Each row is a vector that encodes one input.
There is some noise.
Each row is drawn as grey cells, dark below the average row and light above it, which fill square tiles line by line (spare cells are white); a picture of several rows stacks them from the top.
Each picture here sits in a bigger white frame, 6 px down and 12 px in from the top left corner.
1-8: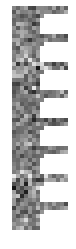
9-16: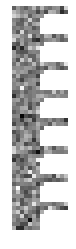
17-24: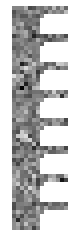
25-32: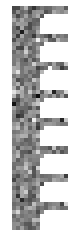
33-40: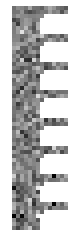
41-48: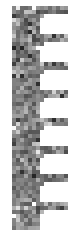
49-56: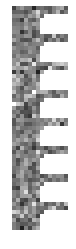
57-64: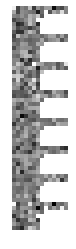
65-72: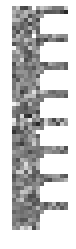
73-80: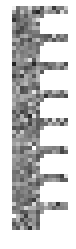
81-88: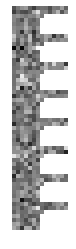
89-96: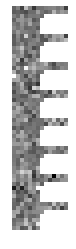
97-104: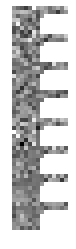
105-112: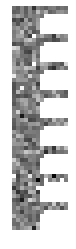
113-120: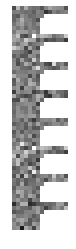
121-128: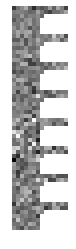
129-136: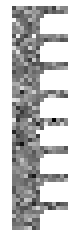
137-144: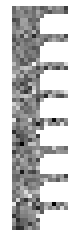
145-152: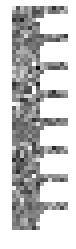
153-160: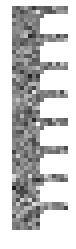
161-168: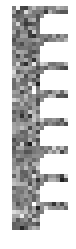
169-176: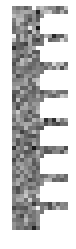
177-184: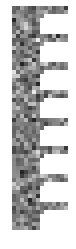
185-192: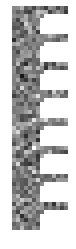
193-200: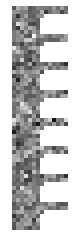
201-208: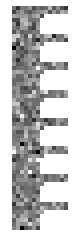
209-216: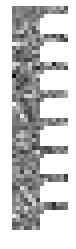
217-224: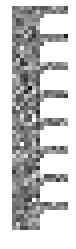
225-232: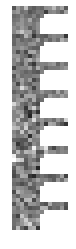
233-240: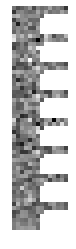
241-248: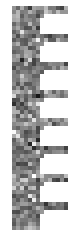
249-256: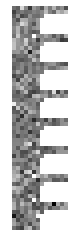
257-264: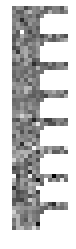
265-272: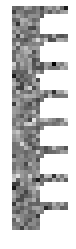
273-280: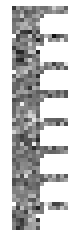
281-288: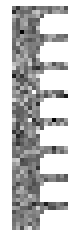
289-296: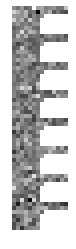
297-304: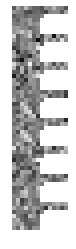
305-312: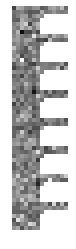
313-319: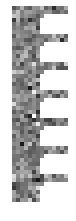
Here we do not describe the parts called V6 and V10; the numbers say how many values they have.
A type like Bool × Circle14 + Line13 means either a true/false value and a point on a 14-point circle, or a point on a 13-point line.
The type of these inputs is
Line7 × (Line8 × V10 + List2(Circle11)) × V6.
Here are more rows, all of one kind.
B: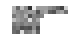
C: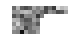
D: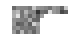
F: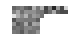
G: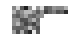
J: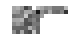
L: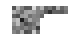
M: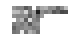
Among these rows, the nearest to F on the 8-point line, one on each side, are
D and G.
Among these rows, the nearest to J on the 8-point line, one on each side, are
B and D.
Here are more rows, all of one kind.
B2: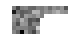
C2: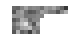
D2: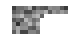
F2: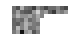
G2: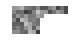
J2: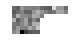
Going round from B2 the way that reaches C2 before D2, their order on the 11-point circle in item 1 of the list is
B2, C2, D2, G2, F2, J2.
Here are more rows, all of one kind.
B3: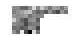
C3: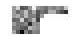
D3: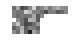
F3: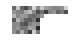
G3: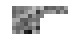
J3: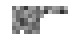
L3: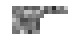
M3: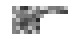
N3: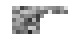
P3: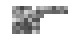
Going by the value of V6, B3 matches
D3 and N3.
